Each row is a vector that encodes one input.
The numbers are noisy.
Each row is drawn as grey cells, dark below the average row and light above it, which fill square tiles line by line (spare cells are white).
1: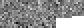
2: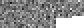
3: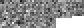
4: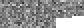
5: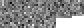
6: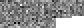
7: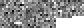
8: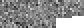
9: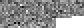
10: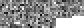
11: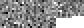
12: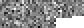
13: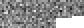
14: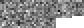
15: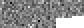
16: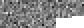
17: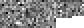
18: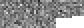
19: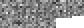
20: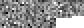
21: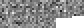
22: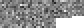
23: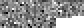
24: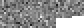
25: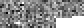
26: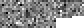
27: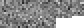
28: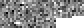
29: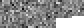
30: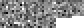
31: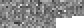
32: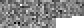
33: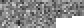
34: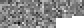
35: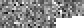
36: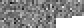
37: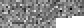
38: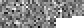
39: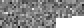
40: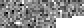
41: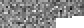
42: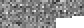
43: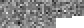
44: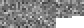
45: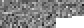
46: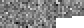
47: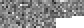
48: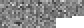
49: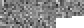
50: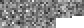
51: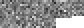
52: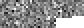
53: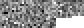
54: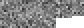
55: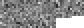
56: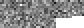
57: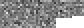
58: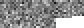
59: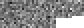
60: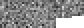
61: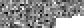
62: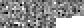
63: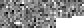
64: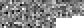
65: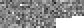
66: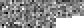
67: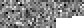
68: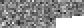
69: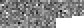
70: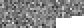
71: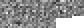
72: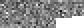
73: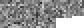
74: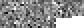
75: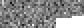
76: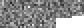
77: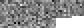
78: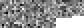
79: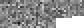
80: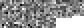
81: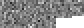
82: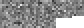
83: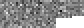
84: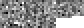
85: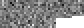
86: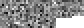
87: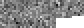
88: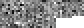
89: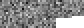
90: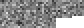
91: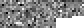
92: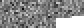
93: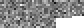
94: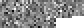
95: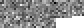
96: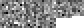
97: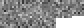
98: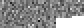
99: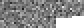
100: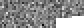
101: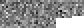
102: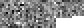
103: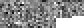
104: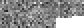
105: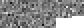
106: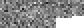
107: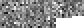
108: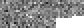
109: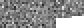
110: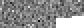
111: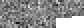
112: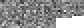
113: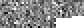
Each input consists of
either a point on a 9-point line, or a node of a 10-node tree, or a node of an 11-node tree.
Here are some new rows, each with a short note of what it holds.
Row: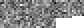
a node of an 11-node tree
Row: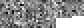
a point on a 9-point line
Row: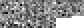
a point on a 9-point line
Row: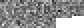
a node of an 11-node tree
